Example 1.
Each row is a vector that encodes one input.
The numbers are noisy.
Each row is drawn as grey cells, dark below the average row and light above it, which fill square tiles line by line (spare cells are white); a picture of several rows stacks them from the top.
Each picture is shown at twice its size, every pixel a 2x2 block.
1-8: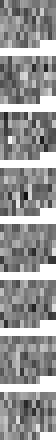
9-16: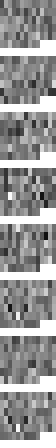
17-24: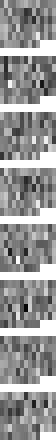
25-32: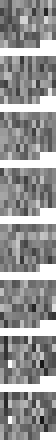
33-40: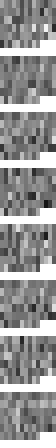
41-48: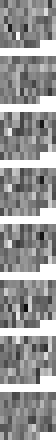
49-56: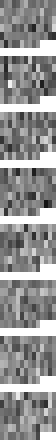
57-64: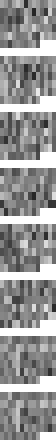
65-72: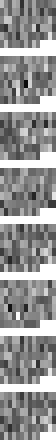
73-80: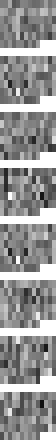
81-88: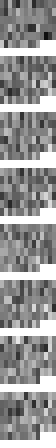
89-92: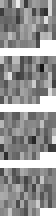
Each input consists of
either a point on a 4-point line and a true/false value, or a node of a 9-node tree.
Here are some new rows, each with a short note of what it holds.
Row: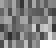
a point on a 4-point line and a true/false value
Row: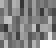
a point on a 4-point line and a true/false value
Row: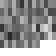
a point on a 4-point line and a true/false value
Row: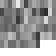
a point on a 4-point line and a true/false value
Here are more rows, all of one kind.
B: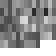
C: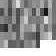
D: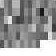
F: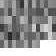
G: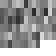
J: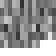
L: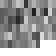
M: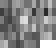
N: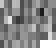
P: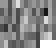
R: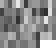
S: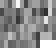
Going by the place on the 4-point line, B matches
F and M.
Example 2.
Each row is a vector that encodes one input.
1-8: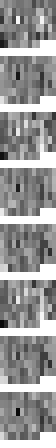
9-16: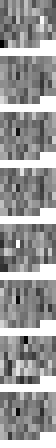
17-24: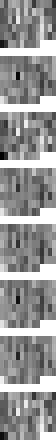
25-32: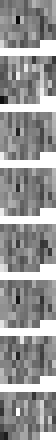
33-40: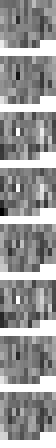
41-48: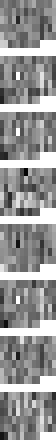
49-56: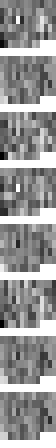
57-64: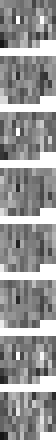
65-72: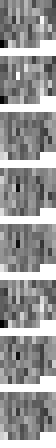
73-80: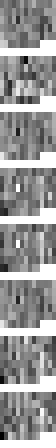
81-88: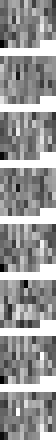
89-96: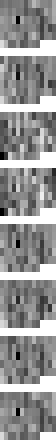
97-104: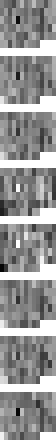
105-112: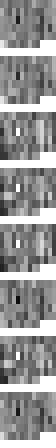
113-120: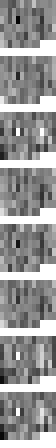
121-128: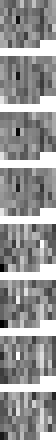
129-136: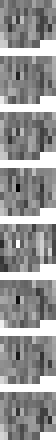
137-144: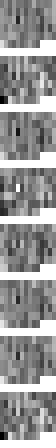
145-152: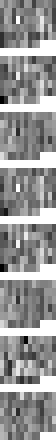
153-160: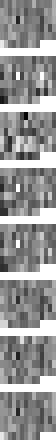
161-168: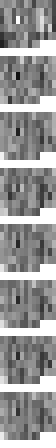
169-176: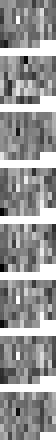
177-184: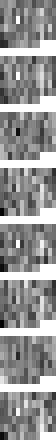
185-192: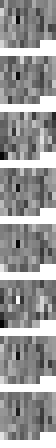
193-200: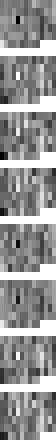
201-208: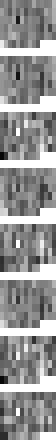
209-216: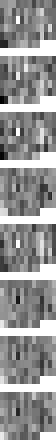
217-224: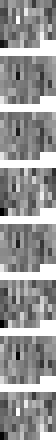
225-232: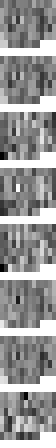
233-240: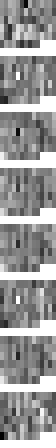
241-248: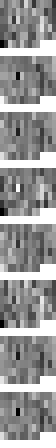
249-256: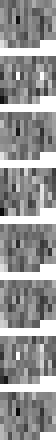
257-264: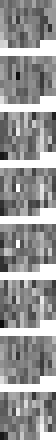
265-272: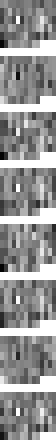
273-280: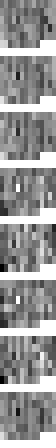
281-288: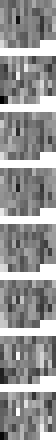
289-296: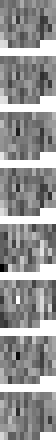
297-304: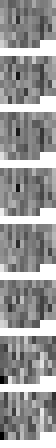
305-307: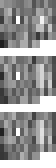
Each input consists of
either a point on an 8-point circle and a true/false value, or a fixed value, or a node of a 20-node tree.
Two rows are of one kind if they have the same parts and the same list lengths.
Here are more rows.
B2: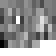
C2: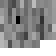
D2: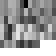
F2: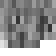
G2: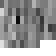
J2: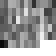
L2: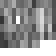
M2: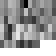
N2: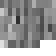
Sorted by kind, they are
B2, J2, L2
C2, F2, G2, N2
D2, M2

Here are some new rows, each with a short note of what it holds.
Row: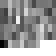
a point on an 8-point circle and a true/false value
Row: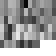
a fixed value
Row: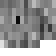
a node of a 20-node tree
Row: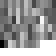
a point on an 8-point circle and a true/false value
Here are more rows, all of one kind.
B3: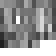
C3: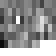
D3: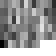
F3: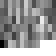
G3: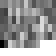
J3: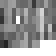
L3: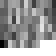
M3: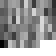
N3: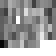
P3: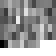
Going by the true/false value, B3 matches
C3 and J3.
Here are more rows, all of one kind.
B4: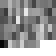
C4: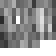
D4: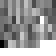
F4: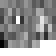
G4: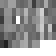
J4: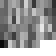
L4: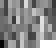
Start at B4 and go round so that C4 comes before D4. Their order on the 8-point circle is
B4, G4, C4, J4, L4, D4, F4.
